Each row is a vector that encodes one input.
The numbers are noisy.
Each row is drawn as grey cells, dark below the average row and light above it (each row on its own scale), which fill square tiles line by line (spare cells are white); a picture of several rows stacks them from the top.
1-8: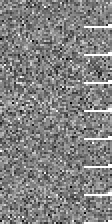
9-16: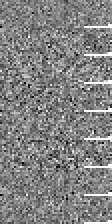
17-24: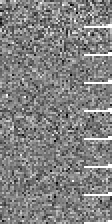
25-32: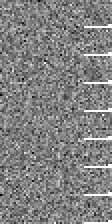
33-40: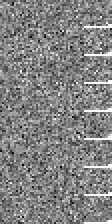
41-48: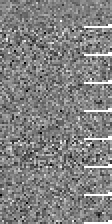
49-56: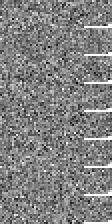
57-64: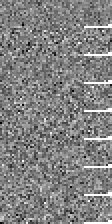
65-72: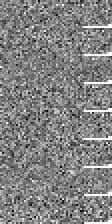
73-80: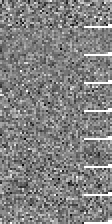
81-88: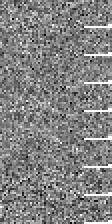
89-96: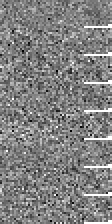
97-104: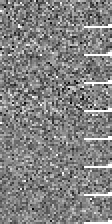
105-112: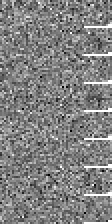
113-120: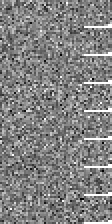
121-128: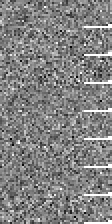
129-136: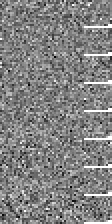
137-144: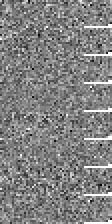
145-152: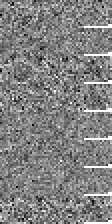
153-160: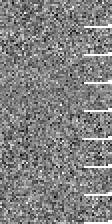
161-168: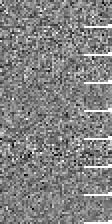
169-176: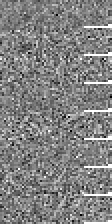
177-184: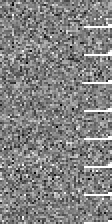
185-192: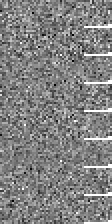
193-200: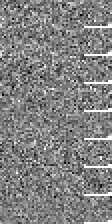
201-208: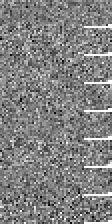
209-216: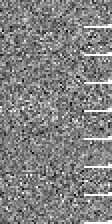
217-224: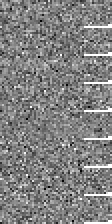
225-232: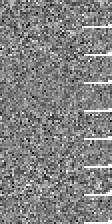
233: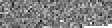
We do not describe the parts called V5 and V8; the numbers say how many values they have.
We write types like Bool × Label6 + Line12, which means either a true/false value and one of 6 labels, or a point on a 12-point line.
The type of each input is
((Bool × Bool × Bool × Bool + Unit) × Tree9 + Line6) × V5 + V8.
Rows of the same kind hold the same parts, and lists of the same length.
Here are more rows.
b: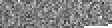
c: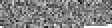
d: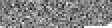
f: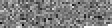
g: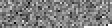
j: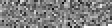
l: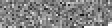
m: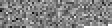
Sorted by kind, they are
b, f, g
c, j
d, l
m

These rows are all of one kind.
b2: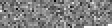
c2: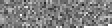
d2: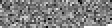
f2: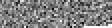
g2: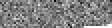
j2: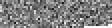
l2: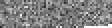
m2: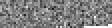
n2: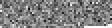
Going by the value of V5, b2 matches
g2 and m2.
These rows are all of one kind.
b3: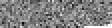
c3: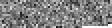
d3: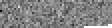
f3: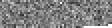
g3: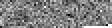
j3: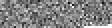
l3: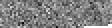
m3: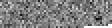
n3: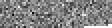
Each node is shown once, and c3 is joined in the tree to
d3, l3 and n3.
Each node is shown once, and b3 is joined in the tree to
d3.
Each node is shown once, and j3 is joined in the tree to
d3.
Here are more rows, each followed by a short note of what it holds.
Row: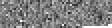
a node of a 9-node tree and a value of V5
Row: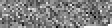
a node of a 9-node tree and a value of V5
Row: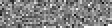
a node of a 9-node tree and a value of V5
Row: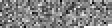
a node of a 9-node tree, four true/false values and a value of V5
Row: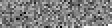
a node of a 9-node tree and a value of V5
